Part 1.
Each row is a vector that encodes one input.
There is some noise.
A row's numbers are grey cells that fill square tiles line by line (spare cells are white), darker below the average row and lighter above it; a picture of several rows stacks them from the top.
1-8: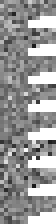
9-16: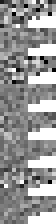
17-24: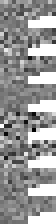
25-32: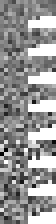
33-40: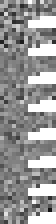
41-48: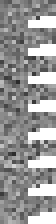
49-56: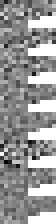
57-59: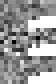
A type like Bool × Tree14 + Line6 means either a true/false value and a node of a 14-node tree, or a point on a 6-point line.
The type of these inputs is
Bool × Bool × Bool + Label7.
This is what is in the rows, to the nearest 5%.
About 30% of them hold one of 7 labels. The rest hold three true/false values.
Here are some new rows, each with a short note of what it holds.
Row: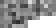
three true/false values
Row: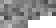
one of 7 labels
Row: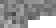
one of 7 labels
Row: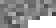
three true/false values
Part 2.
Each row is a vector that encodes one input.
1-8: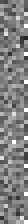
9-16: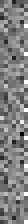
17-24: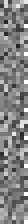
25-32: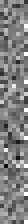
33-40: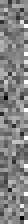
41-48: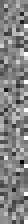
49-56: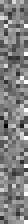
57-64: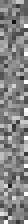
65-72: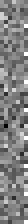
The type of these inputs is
Line5 × Line5 + Line8.
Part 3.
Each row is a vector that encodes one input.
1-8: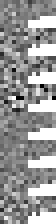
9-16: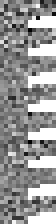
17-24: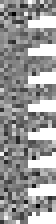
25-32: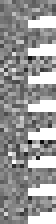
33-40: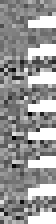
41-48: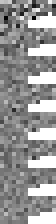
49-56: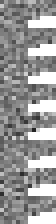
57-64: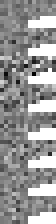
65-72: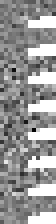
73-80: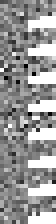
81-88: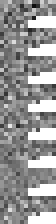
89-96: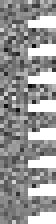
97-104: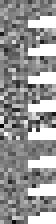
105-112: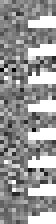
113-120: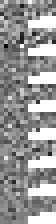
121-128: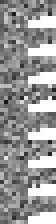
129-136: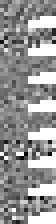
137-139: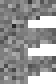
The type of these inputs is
List2(Line13).
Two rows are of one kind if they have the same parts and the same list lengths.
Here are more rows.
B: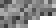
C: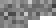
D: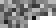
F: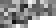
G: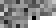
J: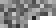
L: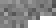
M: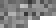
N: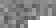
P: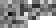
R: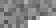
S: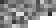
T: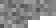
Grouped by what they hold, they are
B, F
C, L, P
D, G, J, M, N, R, S, T

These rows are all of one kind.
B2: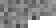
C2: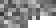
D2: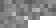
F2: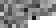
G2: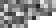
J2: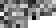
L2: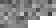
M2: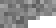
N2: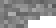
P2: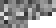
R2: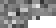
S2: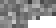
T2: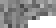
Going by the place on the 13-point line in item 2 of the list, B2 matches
G2, L2 and S2.
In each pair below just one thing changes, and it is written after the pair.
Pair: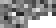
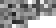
the place on the 13-point line in item 2 of the list
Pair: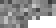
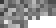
the place on the 13-point line in item 1 of the list
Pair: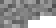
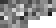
the place on the 13-point line in item 1 of the list
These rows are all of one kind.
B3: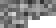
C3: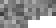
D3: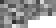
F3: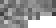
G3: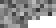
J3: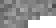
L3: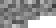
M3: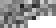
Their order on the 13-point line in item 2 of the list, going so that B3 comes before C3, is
J3, D3, M3, L3, B3, C3, G3, F3.
